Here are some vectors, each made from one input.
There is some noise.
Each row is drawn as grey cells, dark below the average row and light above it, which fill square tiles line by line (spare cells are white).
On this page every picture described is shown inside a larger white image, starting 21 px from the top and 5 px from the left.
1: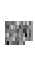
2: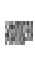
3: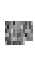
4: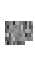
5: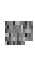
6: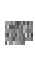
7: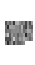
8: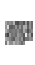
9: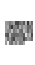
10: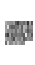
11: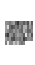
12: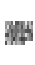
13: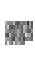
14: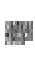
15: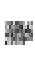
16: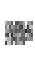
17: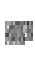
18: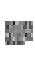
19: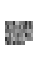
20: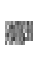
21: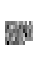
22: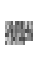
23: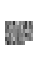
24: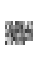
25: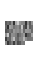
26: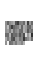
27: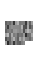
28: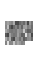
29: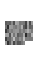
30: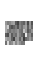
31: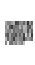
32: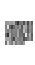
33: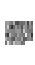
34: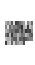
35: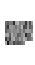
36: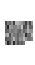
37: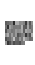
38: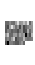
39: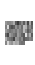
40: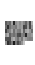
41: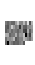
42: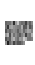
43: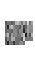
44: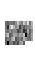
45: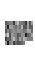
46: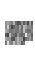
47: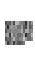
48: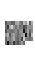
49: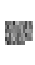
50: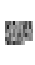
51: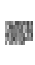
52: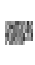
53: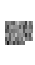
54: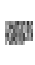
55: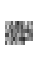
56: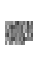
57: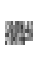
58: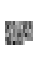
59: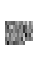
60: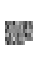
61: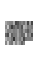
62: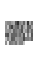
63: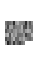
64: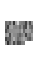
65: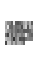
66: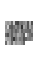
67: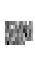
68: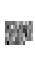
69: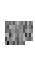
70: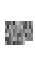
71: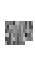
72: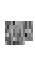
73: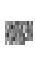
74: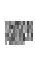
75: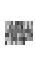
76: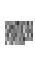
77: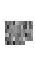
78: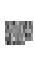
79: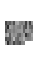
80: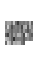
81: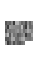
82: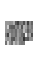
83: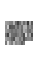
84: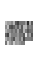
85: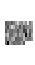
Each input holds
a point on a 5-point line and a true/false value.
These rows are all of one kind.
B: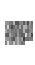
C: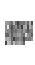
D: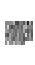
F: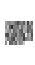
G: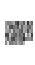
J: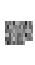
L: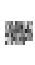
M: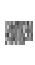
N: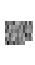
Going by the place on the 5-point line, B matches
D, J and M.
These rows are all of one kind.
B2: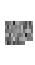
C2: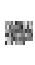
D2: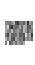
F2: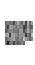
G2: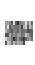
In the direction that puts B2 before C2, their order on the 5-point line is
D2, B2, F2, G2, C2.
